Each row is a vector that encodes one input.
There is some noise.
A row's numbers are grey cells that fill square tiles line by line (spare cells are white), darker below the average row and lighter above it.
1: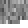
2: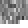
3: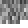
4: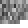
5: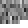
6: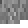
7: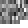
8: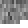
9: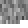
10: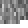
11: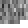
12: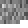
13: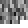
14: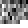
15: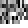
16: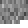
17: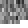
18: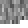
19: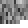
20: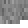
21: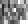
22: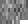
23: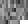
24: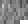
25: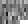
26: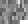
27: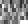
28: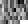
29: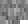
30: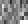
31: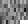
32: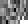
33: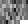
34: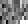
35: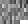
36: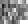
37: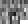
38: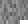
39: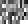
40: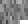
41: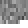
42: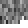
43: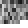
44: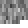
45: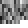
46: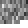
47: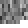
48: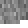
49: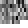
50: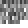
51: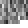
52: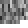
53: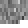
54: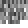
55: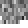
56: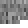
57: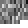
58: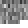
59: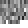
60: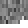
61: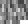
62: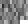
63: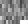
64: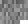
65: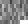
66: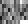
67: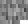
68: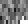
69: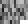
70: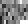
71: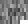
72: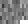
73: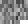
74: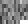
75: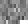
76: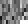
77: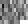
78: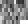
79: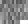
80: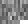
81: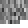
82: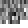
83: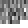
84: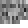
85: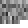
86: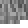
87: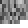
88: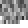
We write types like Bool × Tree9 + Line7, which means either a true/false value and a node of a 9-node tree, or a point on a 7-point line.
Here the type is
Line3 × Line8 + Line7.
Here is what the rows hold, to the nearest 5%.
About 60% of them hold a point on a 3-point line and a point on an 8-point line. The rest hold a point on a 7-point line.
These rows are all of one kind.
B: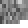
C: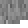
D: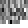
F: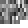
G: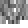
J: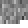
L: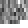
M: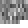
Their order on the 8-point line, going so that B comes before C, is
B, M, J, G, F, L, C, D.
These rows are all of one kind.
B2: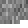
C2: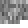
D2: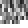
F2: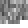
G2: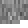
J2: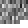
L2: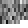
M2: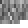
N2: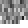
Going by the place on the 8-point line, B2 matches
J2 and L2.
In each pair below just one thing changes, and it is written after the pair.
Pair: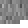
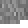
the place on the 3-point line
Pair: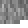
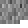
the place on the 8-point line
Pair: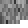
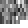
the place on the 8-point line
